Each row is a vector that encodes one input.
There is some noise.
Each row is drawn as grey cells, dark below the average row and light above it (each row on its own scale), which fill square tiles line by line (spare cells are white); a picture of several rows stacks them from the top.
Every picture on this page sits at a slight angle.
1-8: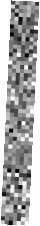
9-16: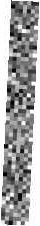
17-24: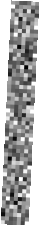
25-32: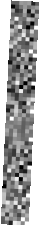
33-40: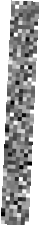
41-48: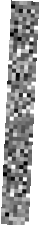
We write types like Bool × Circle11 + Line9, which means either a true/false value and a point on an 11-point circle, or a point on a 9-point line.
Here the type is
Label6 × Label6 + Unit.
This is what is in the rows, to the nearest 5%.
About 15% of them hold a fixed value. The rest hold two labels (each one of 6).
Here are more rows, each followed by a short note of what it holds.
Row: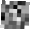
a fixed value
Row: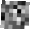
a fixed value
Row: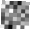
a fixed value
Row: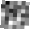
two labels (each one of 6)
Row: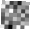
a fixed value
